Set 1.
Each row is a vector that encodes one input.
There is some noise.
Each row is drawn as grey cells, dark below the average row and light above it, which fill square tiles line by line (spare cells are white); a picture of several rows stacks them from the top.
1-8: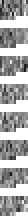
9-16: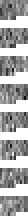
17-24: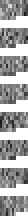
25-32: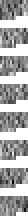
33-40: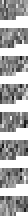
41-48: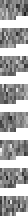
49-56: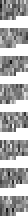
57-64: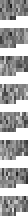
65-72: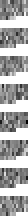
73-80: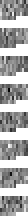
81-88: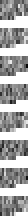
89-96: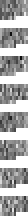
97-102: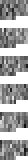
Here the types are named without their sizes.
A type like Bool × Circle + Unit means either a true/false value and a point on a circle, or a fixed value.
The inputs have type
Bool × Bool × Bool × (Circle + Unit).
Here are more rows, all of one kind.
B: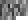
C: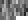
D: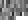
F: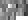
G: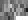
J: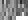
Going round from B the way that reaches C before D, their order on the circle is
B, C, D, J, G, F.
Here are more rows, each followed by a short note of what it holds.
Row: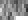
a point on a circle and three true/false values
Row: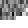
a point on a circle and three true/false values
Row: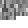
three true/false values
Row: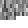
three true/false values
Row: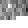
a point on a circle and three true/false values
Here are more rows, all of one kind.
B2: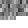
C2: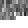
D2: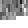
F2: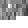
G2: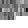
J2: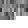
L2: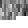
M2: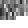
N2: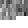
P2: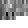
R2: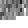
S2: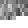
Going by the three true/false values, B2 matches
D2 and R2.
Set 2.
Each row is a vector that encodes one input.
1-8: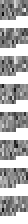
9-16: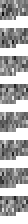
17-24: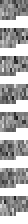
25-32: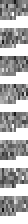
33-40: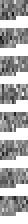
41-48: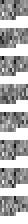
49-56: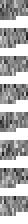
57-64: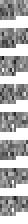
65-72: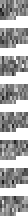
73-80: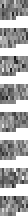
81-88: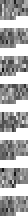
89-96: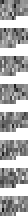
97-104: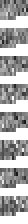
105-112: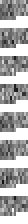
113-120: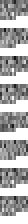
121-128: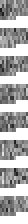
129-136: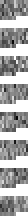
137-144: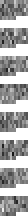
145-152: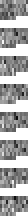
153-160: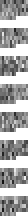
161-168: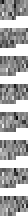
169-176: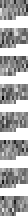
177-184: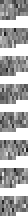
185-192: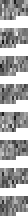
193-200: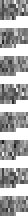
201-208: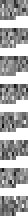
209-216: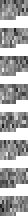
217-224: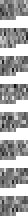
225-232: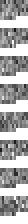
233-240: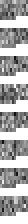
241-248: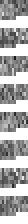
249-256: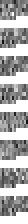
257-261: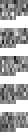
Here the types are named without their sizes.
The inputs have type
Bool × (Circle + Unit).
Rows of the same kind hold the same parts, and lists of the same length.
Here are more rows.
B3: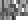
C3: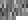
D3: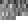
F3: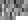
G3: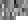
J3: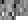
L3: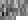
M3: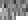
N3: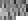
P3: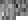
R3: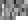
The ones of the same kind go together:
B3, J3
C3, D3, F3, G3, L3, M3, N3, P3, R3

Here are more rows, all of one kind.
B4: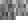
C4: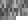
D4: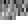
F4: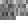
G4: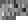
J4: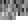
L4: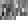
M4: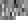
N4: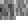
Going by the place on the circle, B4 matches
F4 and M4.
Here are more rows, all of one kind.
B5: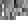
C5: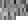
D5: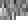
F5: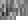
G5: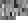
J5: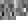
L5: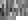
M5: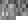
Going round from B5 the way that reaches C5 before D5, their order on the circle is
B5, J5, C5, D5, F5, L5, M5, G5.
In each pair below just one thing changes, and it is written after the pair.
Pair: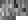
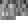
the place on the circle
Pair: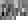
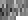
the place on the circle
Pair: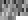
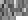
the true/false value
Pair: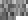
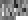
the true/false value
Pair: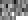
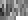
the true/false value
